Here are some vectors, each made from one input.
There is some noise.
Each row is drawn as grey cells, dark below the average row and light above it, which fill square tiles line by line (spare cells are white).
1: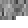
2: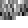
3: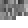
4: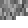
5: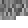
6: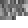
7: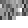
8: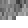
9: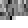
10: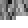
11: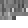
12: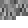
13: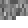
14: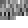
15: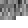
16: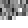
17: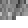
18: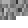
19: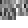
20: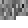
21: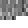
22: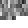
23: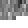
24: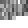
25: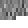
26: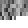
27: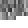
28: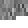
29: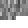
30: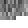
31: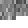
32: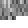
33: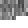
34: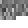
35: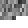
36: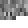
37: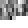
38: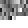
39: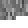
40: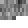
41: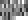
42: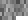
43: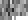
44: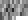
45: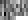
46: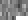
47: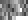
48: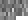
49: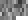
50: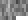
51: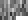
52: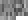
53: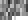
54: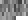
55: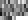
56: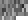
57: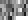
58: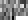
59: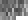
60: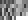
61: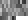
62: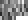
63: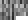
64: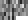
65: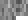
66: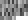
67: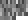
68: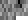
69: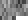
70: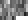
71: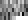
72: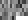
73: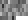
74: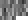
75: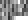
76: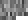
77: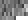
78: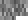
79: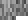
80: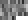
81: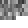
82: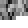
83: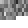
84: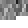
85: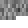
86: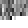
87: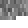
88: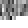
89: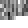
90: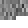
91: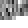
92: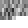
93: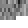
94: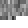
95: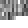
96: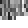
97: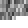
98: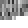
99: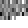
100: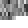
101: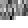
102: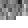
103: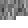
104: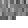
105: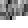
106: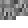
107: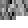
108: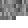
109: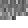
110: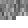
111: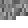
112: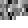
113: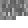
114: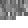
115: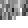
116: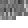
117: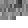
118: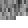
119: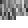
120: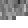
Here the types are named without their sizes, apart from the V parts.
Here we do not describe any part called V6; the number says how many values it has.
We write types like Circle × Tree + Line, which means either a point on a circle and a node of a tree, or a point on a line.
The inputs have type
Bool × V6 + Label × Label + Unit.
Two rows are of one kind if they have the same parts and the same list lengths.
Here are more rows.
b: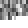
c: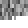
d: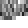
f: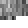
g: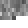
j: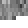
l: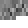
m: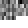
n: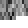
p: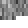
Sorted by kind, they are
b, c, d, n
f, g, j, l, p
m

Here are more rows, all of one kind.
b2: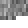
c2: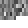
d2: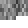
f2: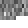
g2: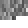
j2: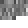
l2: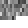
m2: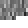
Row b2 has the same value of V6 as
c2 and f2.
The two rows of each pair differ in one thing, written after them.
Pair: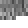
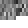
the value of V6
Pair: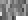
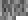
the true/false value
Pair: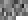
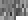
the value of V6
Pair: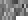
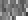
the value of V6
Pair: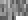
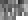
the true/false value
